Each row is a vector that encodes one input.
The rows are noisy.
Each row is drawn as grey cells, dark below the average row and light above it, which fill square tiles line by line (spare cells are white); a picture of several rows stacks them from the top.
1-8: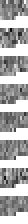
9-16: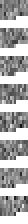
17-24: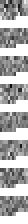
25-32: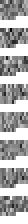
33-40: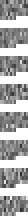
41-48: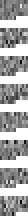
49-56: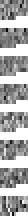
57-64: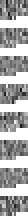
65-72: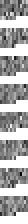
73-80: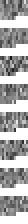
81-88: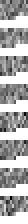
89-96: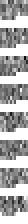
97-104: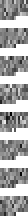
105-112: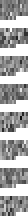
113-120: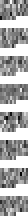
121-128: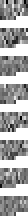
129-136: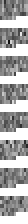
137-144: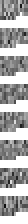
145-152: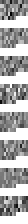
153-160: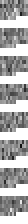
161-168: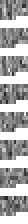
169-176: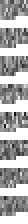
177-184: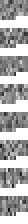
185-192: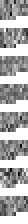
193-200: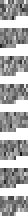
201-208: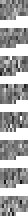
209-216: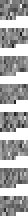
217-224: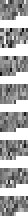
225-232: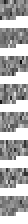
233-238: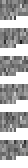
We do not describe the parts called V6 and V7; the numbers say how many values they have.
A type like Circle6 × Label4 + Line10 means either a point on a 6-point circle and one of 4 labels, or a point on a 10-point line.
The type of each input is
Bool × (Line5 + V6 × V7) + Tree10.
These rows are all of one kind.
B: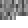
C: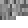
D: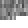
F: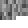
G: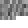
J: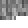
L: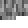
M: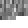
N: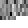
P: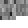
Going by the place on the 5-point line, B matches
C, F and L.
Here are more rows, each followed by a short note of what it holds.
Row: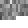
a point on a 5-point line and a true/false value
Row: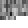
a point on a 5-point line and a true/false value
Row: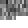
a true/false value, a value of V6 and a value of V7
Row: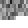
a node of a 10-node tree
